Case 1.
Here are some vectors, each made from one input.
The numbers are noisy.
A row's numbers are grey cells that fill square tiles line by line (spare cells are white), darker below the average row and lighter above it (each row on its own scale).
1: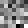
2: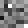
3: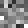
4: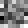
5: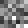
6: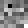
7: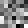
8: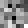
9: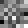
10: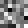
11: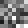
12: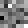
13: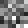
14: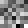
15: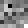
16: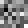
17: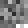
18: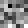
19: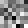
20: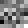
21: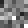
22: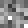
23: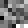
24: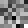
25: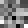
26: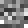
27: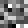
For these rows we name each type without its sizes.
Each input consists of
a point on a line.
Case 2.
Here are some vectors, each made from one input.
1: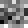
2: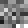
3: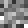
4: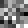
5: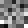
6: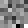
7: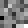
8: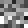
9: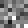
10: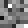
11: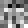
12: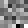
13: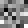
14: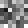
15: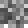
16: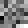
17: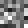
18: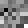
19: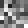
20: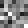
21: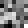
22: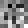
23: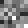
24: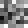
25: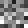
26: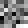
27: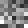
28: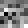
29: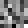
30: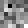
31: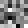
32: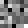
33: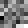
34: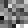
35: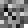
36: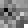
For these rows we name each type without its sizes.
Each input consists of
a point on a line.
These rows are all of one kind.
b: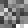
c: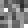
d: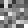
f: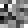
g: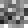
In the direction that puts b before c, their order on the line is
d, b, c, f, g.
